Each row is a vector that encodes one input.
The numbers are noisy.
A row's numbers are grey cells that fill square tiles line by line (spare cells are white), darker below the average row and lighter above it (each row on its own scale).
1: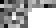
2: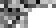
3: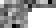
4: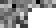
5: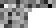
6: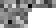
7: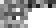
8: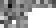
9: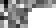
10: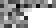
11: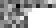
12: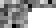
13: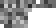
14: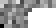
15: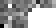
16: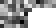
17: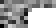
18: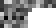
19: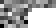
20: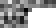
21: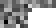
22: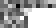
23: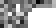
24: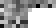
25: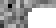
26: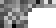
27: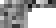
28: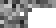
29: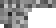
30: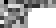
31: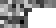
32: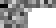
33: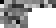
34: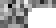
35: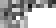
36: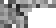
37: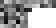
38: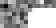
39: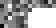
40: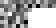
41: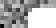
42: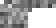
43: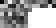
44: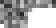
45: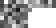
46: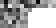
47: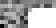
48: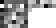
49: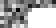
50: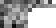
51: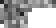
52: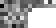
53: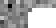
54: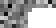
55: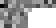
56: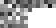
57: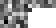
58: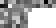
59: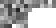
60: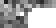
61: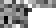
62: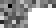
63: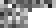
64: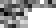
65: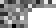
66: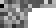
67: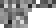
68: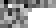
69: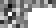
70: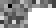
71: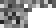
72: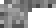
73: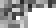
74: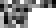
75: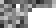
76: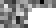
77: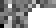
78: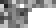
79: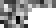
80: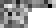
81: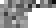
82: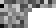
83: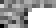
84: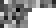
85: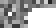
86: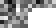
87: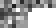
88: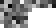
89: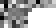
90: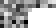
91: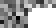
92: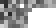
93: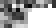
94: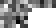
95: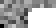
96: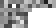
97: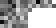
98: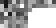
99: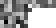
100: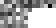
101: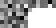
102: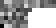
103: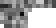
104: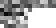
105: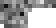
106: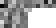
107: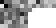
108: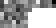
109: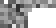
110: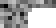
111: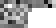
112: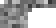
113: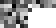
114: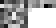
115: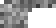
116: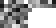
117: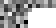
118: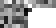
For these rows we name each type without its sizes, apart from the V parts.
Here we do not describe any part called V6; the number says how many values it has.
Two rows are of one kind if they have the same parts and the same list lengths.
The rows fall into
2 kinds.
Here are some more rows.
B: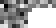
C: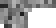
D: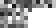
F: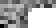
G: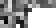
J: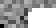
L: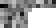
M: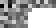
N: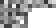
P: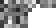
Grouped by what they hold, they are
B, C, F, J, L, N
D, G, M, P

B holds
a node of a tree and a value of V6.
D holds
a point on a line and a node of a tree.
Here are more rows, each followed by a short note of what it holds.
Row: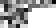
a node of a tree and a value of V6
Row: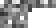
a point on a line and a node of a tree
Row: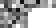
a node of a tree and a value of V6
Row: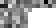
a node of a tree and a value of V6
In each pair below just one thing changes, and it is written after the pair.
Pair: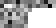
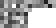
the node of the tree
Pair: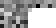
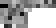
the value of V6
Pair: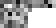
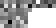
the node of the tree
